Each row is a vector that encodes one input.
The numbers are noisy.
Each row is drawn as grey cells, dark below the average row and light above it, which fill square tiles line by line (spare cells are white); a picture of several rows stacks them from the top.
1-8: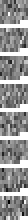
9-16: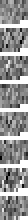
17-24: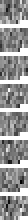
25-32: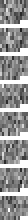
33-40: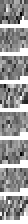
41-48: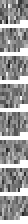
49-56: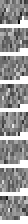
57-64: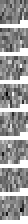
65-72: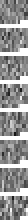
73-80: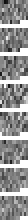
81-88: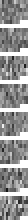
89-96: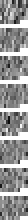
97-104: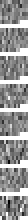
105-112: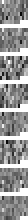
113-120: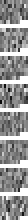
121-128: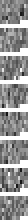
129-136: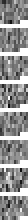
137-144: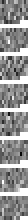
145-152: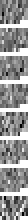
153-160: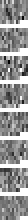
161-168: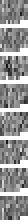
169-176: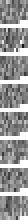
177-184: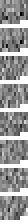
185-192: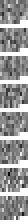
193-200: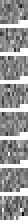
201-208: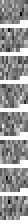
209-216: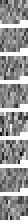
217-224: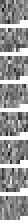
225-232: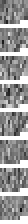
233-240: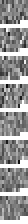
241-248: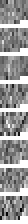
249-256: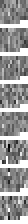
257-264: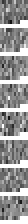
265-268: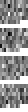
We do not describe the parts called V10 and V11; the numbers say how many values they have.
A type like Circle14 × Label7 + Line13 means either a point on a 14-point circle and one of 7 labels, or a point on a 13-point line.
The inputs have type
(Bool × Bool × Bool + V10) × Tree9 + Line5 × V11.
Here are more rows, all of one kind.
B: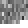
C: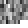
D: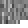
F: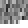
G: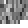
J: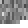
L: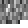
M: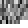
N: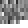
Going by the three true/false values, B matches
D and G.
